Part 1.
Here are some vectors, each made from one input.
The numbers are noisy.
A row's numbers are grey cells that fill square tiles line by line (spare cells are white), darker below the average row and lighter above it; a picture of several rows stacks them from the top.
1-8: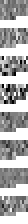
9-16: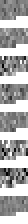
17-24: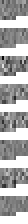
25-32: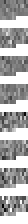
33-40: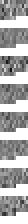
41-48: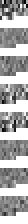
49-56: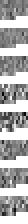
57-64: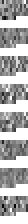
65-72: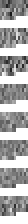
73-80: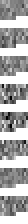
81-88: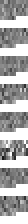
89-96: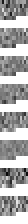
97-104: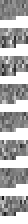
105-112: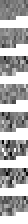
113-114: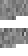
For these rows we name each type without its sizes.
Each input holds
a list of points on a line.
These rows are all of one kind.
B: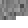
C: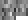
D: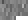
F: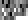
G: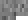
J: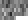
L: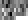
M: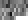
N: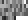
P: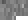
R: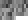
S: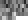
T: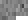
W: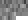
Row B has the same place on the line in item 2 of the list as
C, G and J.
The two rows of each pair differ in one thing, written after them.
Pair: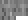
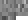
the place on the line in item 1 of the list
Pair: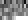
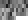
the place on the line in item 1 of the list
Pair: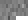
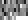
the place on the line in item 1 of the list
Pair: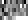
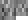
the place on the line in item 2 of the list
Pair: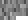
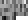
the place on the line in item 2 of the list
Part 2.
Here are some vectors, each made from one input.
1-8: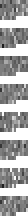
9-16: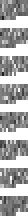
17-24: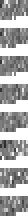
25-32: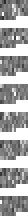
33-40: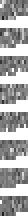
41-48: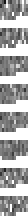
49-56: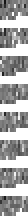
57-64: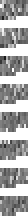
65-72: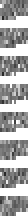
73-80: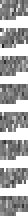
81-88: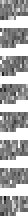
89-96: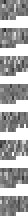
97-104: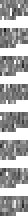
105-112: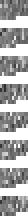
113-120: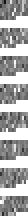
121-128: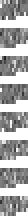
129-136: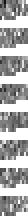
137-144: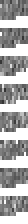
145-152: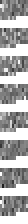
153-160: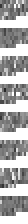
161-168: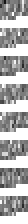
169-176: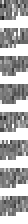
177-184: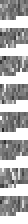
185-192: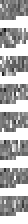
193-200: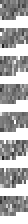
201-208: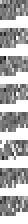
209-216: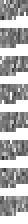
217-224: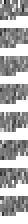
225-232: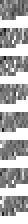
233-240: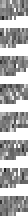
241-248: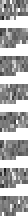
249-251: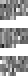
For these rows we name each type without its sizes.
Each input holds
a label and a node of a tree.
